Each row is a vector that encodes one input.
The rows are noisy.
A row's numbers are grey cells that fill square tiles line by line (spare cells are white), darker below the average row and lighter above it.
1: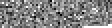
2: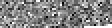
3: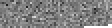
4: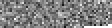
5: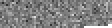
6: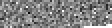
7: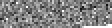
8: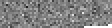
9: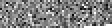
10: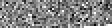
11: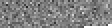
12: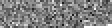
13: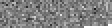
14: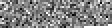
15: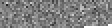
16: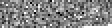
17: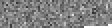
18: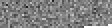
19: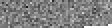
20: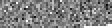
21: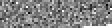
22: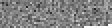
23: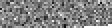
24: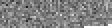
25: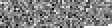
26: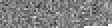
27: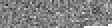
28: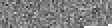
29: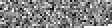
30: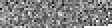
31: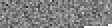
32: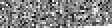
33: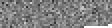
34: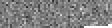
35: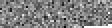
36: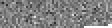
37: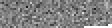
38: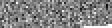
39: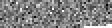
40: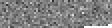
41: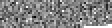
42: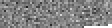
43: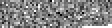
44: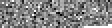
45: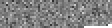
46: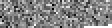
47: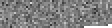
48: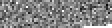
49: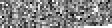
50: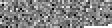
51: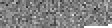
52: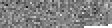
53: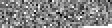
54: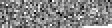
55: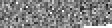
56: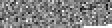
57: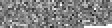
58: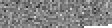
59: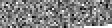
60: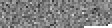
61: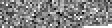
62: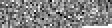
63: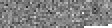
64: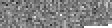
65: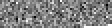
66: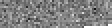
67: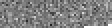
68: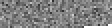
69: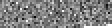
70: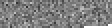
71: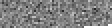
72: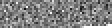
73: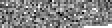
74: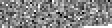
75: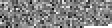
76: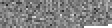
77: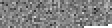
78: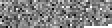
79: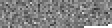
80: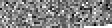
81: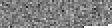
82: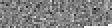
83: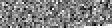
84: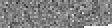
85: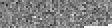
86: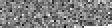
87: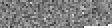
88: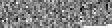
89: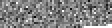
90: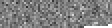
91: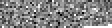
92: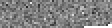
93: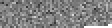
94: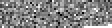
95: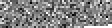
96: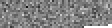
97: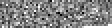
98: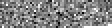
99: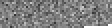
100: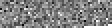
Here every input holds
a point on a 5-point line, together with either a point on a 5-point line, or four true/false values.
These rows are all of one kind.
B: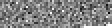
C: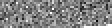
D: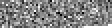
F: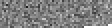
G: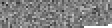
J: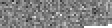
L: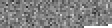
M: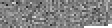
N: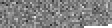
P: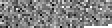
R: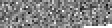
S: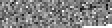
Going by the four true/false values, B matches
J and R.
